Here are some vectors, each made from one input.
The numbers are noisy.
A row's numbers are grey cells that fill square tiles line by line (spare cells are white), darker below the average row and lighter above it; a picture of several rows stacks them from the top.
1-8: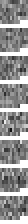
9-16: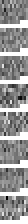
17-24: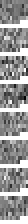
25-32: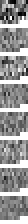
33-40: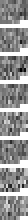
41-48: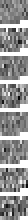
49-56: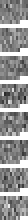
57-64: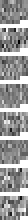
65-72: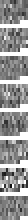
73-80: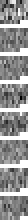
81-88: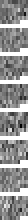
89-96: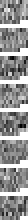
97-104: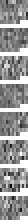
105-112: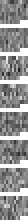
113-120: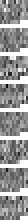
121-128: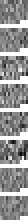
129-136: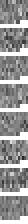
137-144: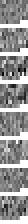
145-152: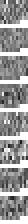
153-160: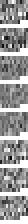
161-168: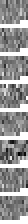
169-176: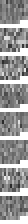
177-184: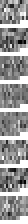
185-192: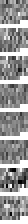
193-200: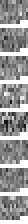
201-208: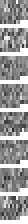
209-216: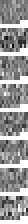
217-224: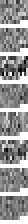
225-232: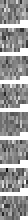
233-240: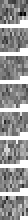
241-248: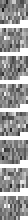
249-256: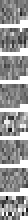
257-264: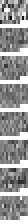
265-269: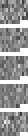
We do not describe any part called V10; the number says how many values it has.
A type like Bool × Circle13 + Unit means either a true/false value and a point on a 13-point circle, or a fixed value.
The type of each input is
(Bool × Bool × Bool + Unit) × Line9 + V10.
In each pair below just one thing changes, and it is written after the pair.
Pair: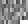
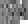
the place on the 9-point line
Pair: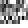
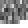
the place on the 9-point line
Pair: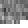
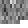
the place on the 9-point line
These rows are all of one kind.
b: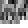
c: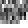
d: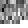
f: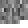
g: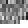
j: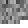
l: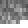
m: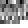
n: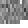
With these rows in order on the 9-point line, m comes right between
d and l.
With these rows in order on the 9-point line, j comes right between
b and f.
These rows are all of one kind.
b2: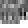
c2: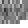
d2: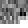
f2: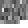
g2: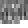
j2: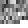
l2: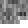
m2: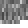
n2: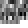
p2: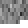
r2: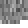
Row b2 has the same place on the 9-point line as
g2, j2, m2 and r2.
